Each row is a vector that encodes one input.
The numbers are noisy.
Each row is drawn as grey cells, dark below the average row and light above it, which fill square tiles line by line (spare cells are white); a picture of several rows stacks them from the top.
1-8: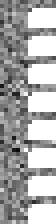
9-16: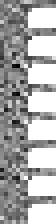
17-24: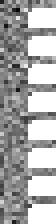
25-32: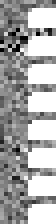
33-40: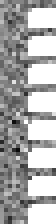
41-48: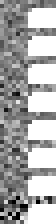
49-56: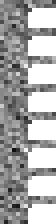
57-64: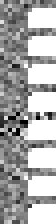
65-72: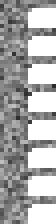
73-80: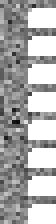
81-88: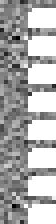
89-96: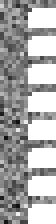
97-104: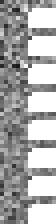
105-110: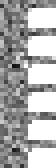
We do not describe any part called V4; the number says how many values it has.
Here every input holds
a list of up to three items, each a point on a 5-point line and a value of V4.
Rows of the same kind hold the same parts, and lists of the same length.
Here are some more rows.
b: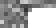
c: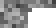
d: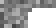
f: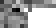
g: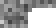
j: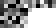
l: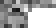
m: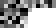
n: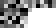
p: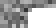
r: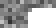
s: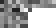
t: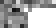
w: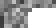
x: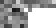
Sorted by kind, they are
b, g, p, r
c, d, w
f, l, s, t, x
j, m, n

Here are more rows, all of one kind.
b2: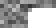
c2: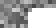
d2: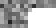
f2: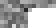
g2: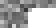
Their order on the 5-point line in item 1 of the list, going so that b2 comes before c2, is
d2, b2, g2, f2, c2.
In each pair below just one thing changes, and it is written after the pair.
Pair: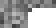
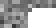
the place on the 5-point line in item 1 of the list
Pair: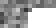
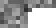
the value of V4 in item 1 of the list
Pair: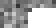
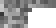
the value of V4 in item 1 of the list
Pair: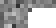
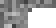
the place on the 5-point line in item 1 of the list
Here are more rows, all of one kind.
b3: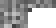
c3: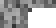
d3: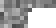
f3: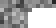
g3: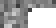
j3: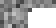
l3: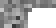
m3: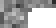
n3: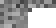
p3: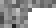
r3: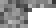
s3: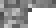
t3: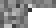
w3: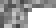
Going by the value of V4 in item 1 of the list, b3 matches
g3, j3, n3 and t3.
